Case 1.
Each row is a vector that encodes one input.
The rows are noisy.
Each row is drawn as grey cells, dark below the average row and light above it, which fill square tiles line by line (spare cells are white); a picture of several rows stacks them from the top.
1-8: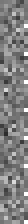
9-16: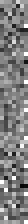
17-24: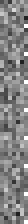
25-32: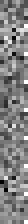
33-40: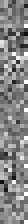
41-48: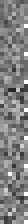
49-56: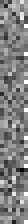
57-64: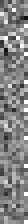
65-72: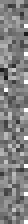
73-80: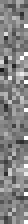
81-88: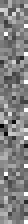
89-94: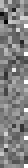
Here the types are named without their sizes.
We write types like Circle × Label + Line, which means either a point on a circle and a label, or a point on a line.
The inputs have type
Line + Tree.
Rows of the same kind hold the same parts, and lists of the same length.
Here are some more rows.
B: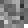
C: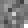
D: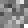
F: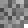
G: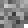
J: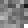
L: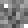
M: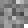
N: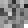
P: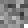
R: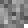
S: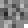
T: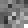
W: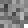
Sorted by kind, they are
B, D, F, G, J, L, M, N, P, R, S, W
C, T

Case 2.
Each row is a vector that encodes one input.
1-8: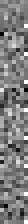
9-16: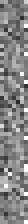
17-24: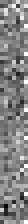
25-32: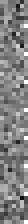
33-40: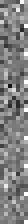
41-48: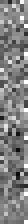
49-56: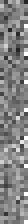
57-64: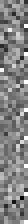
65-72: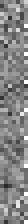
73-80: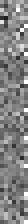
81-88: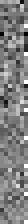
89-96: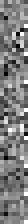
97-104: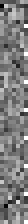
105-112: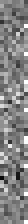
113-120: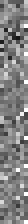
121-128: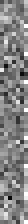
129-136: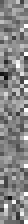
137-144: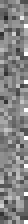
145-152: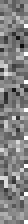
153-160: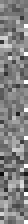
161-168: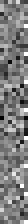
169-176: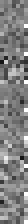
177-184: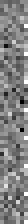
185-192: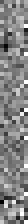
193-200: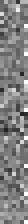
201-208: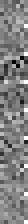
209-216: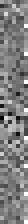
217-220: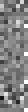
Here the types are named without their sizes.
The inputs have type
List(Circle).
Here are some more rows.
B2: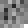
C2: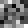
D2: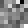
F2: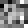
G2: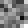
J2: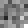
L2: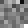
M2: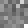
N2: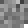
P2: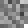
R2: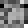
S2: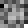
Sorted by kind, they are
B2, C2, D2, J2, L2, N2
F2, R2, S2
G2, M2, P2

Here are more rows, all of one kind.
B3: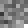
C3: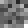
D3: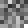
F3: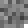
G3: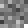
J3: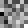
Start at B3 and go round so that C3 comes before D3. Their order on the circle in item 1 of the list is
B3, J3, C3, F3, G3, D3.
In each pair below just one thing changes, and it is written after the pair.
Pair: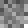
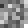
the place on the circle in item 1 of the list
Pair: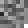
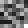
the place on the circle in item 2 of the list
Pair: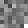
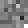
the place on the circle in item 2 of the list
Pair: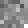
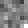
the place on the circle in item 2 of the list
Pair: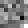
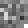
the place on the circle in item 2 of the list
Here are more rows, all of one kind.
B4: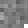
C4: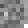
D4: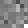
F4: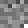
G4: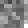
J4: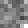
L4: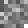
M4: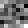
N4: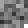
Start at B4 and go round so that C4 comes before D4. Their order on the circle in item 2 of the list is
B4, G4, J4, M4, C4, D4, N4, L4, F4.
